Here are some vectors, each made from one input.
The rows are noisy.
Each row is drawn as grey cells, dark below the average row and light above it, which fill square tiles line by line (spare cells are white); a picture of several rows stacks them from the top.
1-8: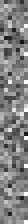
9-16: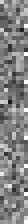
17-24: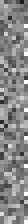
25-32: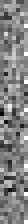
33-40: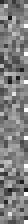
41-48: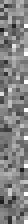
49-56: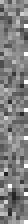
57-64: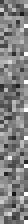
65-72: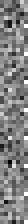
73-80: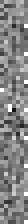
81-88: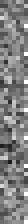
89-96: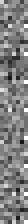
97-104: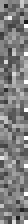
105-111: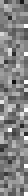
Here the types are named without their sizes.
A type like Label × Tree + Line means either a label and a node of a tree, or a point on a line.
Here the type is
(Bool × Bool × Bool × Bool + Line) × Line.
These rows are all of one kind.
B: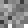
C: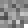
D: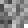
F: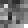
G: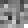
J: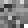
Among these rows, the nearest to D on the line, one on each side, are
B and G.
